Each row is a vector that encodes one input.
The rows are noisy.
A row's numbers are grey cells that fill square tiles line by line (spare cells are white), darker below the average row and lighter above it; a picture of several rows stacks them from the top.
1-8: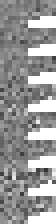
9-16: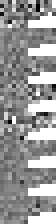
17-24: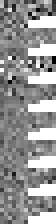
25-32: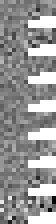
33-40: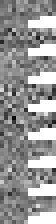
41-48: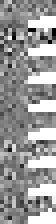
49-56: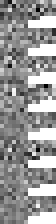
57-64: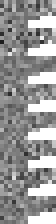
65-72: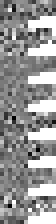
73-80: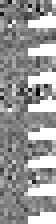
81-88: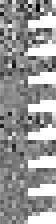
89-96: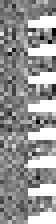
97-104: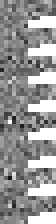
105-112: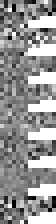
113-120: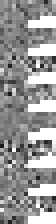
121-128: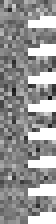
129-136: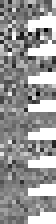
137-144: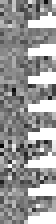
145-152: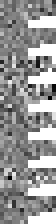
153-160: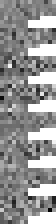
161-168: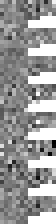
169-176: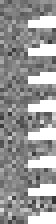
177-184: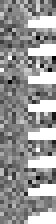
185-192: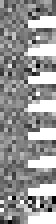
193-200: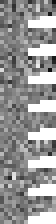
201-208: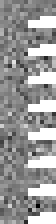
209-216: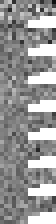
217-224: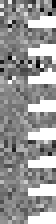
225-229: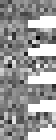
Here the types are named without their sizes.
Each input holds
either a point on a circle, or a point on a line.
